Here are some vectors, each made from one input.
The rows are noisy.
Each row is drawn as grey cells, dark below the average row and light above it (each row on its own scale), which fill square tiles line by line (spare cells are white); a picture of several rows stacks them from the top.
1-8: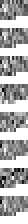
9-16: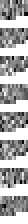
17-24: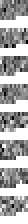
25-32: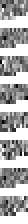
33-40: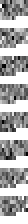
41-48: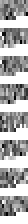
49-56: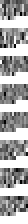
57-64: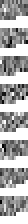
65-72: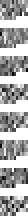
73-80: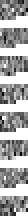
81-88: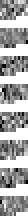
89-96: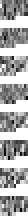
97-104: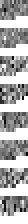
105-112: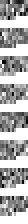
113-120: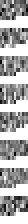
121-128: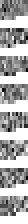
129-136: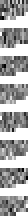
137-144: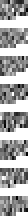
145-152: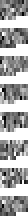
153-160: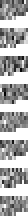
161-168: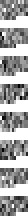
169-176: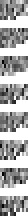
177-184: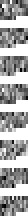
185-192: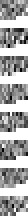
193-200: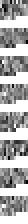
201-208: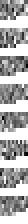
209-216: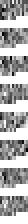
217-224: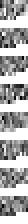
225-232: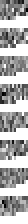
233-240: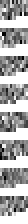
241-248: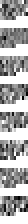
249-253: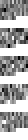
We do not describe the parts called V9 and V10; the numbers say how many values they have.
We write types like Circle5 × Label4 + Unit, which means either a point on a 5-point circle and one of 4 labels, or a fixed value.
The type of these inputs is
Bool × ((Line6 + V10) × V9 + Line7).
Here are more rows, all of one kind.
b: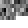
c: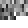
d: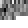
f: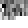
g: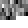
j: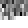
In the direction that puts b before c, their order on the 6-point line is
b, d, f, c, j, g.
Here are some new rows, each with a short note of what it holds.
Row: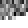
a true/false value, a value of V9 and a value of V10
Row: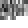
a true/false value, a value of V9 and a value of V10
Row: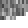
a true/false value, a value of V9 and a value of V10
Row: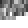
a point on a 7-point line and a true/false value
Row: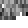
a point on a 7-point line and a true/false value
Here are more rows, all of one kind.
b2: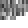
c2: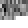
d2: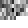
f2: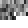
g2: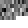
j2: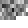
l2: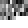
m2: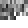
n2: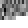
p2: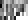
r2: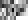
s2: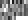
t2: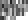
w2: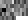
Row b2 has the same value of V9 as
d2, f2 and s2.
